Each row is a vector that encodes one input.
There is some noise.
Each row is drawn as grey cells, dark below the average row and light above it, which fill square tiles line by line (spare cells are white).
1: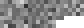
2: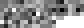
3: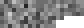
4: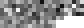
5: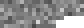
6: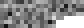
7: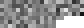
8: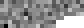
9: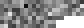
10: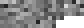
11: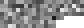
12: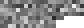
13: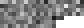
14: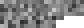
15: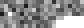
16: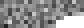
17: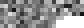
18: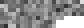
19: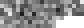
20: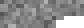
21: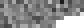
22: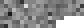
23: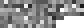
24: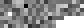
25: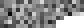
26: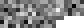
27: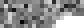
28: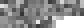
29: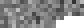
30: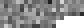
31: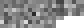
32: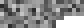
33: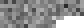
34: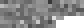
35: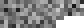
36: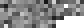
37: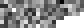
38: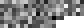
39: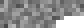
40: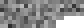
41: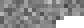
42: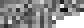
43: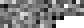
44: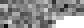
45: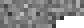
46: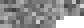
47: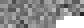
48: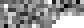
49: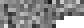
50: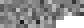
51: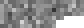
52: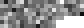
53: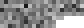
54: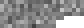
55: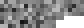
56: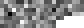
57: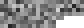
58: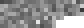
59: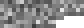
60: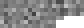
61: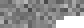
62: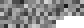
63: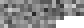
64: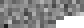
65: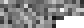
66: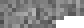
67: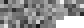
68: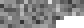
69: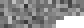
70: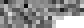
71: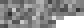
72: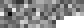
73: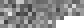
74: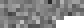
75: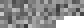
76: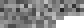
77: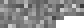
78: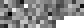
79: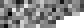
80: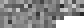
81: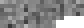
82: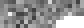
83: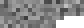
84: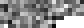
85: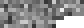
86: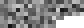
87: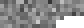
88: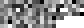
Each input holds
three true/false values, together with either a point on a 5-point line, or a node of an 8-node tree.
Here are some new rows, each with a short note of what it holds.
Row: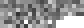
a point on a 5-point line and three true/false values
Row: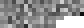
a point on a 5-point line and three true/false values
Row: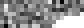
a node of an 8-node tree and three true/false values
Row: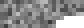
a node of an 8-node tree and three true/false values
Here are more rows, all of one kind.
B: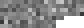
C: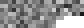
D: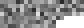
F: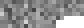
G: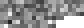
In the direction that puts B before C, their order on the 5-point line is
B, G, D, F, C.
